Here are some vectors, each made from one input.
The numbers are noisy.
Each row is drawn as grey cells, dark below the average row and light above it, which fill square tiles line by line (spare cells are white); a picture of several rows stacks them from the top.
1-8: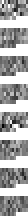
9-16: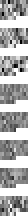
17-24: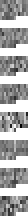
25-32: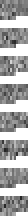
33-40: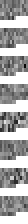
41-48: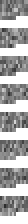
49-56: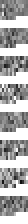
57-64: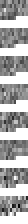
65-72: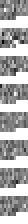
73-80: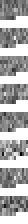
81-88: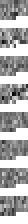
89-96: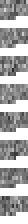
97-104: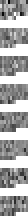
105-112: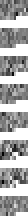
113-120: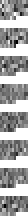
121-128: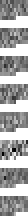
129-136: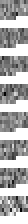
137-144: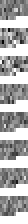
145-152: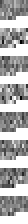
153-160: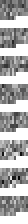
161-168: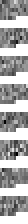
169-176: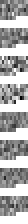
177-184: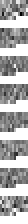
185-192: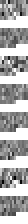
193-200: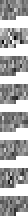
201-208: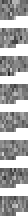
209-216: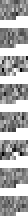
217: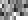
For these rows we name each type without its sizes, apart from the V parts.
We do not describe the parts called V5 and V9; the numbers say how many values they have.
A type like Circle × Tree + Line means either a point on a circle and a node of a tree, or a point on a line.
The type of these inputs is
Bool × (Circle + Unit) × V5 + V9.
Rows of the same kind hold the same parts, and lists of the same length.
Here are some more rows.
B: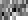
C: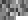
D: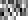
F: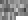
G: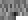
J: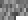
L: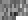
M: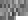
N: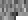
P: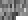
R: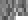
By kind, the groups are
B, D
C, F, M, R
G, J, L, N, P

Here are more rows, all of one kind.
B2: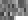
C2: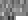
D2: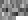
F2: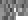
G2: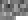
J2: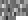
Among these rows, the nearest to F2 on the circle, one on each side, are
C2 and G2.
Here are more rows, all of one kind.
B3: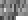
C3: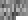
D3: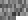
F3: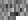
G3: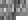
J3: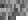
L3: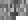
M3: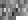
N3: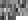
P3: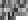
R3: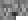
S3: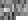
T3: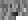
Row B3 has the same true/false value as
C3, G3, L3 and S3.
